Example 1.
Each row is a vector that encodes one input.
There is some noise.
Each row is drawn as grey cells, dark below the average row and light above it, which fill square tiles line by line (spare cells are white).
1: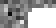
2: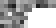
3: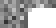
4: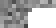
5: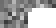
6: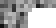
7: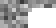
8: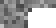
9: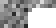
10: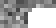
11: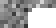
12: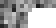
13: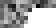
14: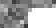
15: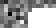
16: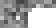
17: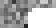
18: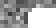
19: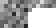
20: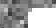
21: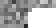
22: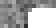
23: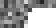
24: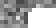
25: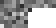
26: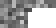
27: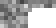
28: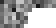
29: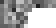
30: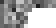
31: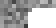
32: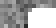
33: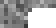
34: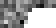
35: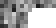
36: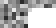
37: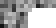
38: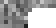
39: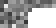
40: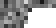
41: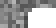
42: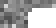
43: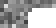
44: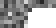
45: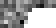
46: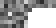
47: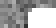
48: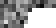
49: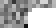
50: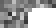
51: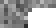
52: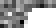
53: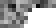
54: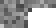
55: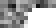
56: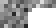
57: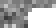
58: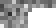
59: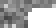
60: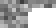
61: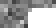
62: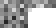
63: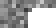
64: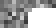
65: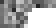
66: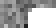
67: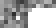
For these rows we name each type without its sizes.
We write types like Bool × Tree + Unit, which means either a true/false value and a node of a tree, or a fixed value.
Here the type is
Label + Line.
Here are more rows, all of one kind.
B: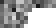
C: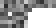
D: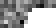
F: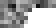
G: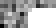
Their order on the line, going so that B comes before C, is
G, B, F, D, C.
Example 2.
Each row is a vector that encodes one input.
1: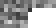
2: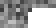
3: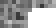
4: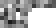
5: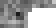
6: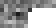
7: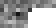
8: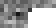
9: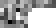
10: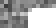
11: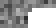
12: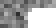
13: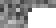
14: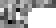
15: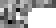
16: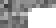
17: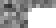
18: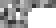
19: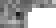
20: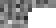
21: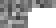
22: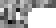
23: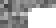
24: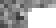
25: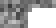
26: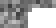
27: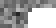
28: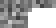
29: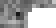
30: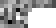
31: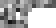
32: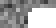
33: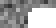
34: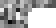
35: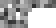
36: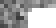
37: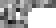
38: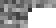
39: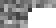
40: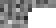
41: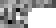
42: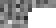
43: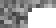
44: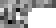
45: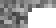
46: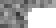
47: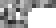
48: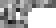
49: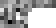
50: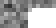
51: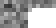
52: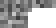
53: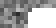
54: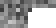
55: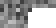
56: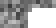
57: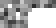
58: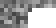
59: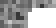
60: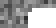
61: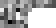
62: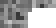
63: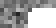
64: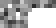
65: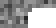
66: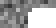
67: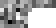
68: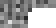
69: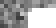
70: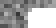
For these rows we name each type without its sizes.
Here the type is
Bool × Bool × Bool × Bool + Line.
